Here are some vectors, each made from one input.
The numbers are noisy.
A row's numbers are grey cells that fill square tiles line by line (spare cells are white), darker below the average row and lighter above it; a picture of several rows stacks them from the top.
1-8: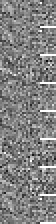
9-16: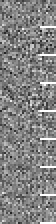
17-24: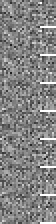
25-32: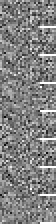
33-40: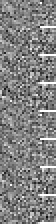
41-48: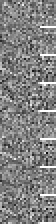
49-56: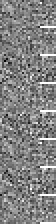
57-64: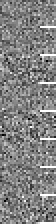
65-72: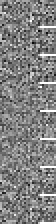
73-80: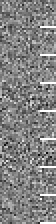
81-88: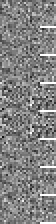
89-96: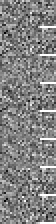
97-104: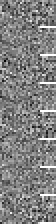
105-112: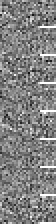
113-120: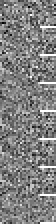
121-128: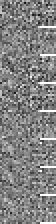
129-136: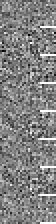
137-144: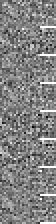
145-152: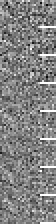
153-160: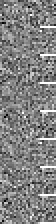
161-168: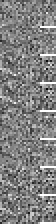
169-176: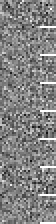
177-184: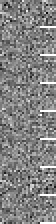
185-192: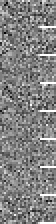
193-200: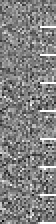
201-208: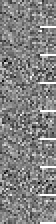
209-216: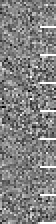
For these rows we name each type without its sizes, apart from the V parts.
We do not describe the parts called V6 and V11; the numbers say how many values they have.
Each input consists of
either a value of V6 and a value of V11, or a list of points on a line.
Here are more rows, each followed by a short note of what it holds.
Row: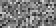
a value of V6 and a value of V11
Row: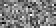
the empty list
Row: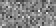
a list of two items
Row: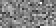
a list of one item
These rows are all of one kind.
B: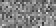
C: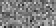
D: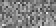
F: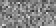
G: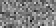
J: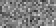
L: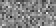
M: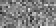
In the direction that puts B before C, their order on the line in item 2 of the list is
L, F, J, B, C, D, G, M.
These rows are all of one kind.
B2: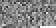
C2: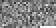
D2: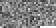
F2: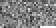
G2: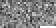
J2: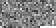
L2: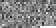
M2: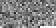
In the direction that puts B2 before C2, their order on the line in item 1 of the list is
L2, B2, C2, G2, F2, D2, M2, J2.
